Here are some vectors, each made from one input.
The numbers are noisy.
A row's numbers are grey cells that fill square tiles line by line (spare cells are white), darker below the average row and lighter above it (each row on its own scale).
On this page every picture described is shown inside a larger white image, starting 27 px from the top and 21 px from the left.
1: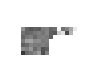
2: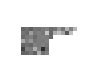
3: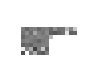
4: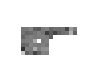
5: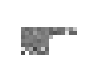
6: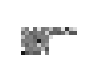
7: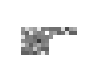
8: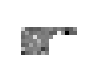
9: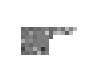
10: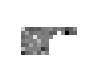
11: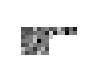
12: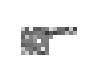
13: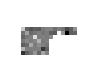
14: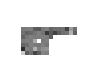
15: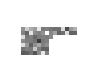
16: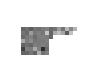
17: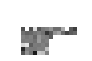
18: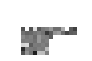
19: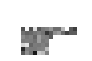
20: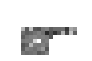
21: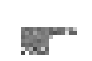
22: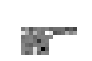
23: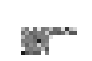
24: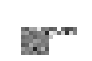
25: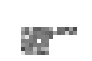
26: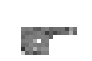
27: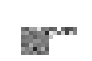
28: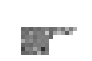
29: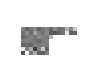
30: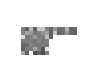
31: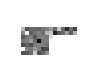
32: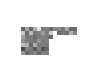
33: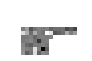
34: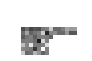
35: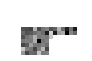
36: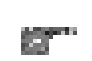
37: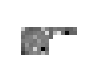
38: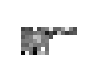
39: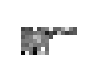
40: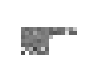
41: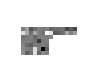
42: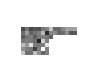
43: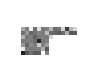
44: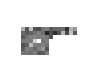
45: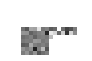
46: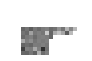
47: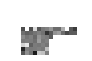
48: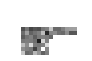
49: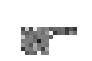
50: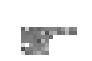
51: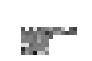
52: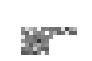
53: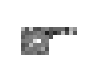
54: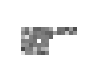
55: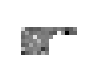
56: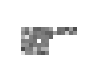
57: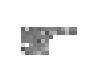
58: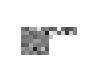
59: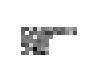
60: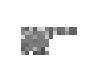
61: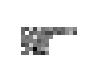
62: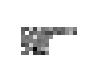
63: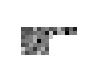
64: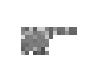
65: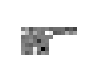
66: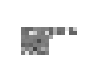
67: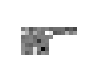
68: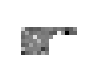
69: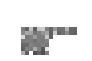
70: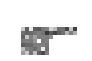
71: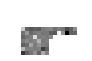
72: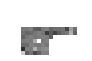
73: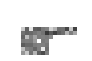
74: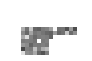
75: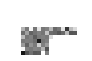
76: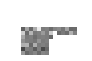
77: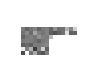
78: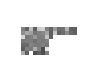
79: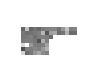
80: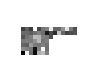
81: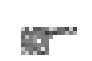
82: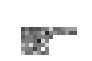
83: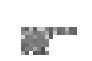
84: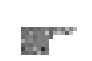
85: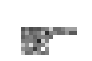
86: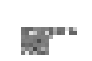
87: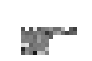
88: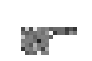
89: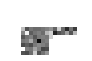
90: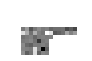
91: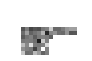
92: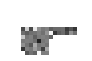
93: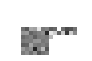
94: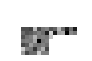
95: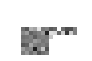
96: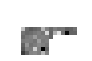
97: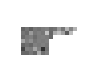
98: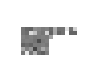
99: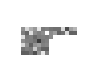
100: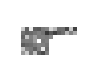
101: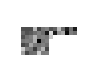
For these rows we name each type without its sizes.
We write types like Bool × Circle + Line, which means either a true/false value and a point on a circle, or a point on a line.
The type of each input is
Bool × Label.
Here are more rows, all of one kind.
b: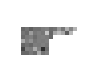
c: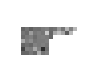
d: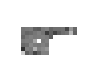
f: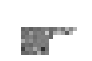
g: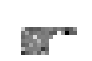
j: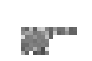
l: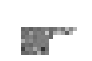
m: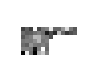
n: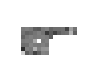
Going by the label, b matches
c, f and l.
